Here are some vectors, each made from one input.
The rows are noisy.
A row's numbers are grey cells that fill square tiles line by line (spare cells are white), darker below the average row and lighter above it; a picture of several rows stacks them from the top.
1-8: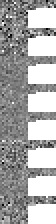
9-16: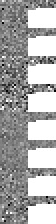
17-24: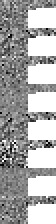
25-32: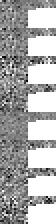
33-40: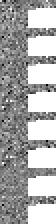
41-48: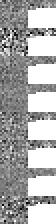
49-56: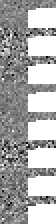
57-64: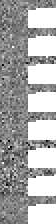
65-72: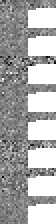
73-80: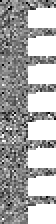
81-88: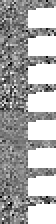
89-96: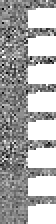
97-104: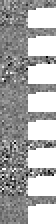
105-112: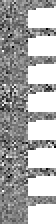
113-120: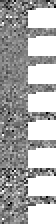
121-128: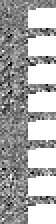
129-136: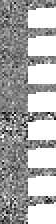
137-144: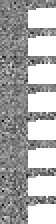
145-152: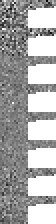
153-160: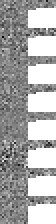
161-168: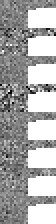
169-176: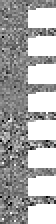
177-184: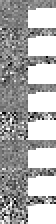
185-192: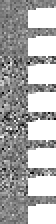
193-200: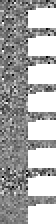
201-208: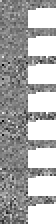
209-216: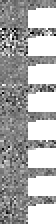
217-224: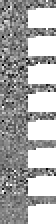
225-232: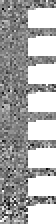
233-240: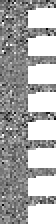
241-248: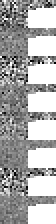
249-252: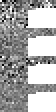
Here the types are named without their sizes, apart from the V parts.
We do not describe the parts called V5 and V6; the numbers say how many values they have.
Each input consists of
a true/false value, together with either a node of a tree and a value of V6, or a value of V5.
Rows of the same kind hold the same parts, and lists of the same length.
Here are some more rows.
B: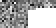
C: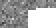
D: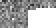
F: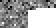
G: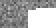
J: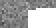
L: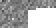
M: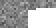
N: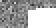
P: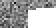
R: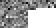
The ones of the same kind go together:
B, C, D, G, J, L, M, N, P
F, R

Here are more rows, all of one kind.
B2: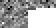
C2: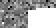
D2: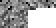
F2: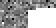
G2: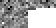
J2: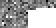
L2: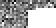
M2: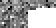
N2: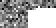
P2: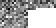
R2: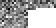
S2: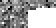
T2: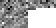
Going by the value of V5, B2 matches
G2, P2, R2 and T2.
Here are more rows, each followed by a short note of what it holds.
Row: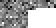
a true/false value and a value of V5
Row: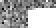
a node of a tree, a true/false value and a value of V6
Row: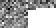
a true/false value and a value of V5
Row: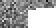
a node of a tree, a true/false value and a value of V6
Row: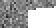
a node of a tree, a true/false value and a value of V6
